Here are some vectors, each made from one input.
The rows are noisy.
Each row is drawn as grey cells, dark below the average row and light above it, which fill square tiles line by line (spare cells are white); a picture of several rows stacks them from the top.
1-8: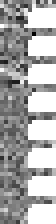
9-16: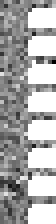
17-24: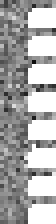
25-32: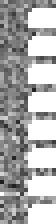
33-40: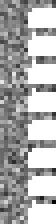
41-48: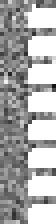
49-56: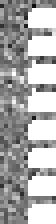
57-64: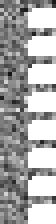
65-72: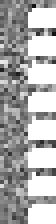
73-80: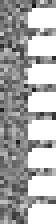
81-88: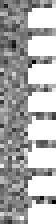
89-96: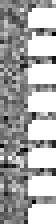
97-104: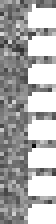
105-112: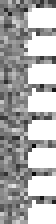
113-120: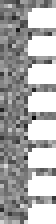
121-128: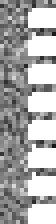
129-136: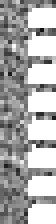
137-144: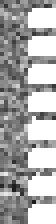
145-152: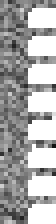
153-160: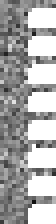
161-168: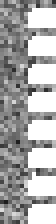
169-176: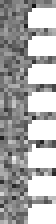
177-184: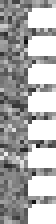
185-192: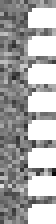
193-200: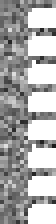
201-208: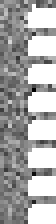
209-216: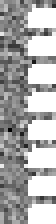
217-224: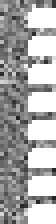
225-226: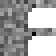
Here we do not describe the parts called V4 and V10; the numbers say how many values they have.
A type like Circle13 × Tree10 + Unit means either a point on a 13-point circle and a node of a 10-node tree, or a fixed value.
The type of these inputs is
(Line5 + V4 × V10) × (Tree7 + Unit).
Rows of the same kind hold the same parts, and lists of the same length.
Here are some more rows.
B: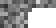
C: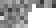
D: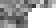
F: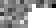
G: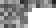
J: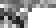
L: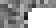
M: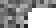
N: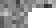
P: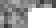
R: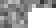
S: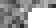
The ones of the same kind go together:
B, J, L, M, N, S
C, F, G
D
P, R

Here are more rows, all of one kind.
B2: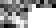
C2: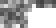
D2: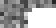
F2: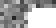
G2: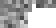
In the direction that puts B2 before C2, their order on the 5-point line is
D2, F2, G2, B2, C2.
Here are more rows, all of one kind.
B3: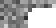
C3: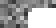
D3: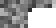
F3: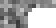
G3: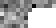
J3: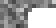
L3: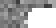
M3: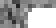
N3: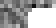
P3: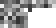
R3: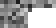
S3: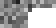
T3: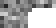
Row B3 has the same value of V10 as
L3 and N3.
